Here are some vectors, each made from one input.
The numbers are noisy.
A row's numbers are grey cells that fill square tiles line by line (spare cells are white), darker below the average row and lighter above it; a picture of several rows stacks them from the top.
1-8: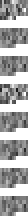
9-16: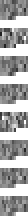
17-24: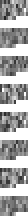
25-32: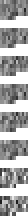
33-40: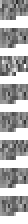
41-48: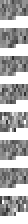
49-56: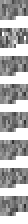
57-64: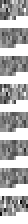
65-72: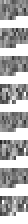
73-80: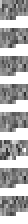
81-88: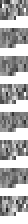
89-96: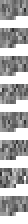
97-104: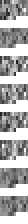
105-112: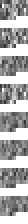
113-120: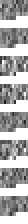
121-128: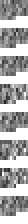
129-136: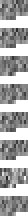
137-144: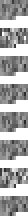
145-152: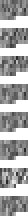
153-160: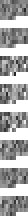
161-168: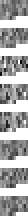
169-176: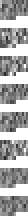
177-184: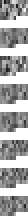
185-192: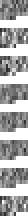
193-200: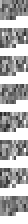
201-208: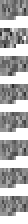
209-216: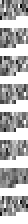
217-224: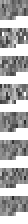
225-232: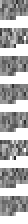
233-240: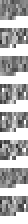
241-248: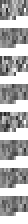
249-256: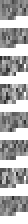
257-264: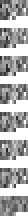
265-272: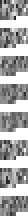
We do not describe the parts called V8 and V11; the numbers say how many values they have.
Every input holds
either a point on each of two 5-point lines and a value of V11, or a list of up to two items, each a true/false value and a value of V8.
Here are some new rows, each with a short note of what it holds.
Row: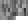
a list of two items
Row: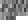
a list of one item
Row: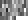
a point on each of two 5-point lines and a value of V11
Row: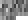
a list of one item
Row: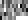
the empty list
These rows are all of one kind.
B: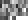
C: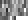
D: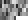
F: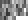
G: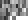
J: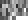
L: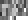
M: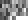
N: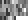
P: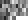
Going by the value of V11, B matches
G, J, M and P.
